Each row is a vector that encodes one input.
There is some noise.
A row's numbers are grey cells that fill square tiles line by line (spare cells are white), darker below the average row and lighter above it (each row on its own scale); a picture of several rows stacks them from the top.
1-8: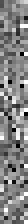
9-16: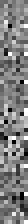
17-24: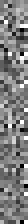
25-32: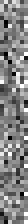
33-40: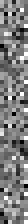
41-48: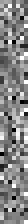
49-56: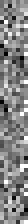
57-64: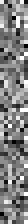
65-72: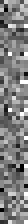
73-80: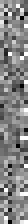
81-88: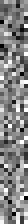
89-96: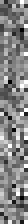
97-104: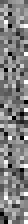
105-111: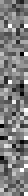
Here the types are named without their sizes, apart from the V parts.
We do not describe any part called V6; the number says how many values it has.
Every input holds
a value of V6, together with either a point on a circle, or a point on a line.
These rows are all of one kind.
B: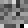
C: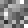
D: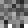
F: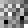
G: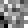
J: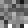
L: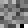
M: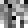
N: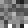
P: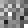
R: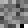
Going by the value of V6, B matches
L and R.
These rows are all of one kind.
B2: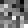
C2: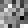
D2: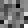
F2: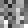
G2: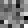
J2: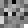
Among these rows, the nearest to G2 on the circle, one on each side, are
C2 and D2.
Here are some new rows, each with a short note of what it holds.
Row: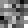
a point on a line and a value of V6
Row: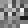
a point on a circle and a value of V6
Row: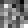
a point on a circle and a value of V6
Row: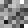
a point on a line and a value of V6
